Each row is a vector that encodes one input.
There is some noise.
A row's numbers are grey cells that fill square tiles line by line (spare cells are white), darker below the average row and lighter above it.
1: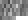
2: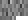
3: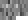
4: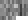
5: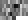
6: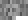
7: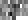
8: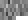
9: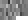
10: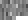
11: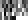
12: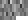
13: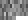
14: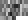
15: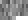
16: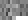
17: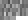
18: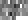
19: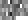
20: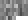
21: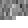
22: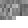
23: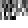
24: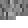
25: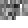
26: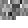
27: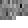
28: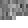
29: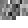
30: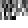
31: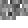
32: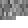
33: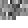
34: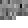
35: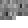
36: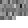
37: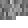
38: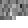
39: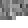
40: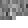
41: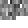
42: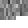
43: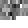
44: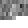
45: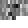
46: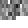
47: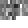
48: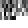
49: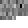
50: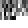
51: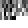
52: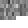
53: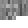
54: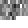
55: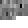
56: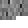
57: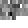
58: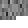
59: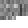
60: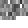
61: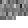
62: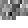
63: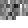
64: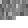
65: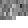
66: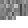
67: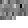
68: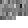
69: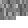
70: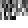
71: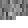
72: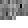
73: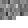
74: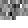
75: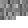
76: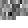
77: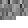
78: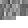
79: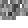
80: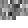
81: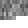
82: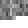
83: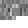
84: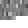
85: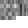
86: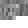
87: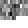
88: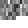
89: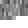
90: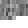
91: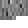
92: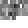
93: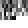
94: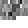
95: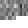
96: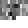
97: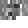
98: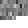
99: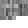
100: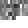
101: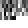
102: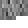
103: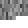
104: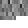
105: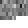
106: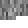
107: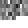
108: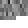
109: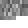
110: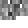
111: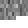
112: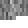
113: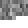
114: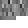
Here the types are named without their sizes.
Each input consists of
either a fixed value, or five true/false values.
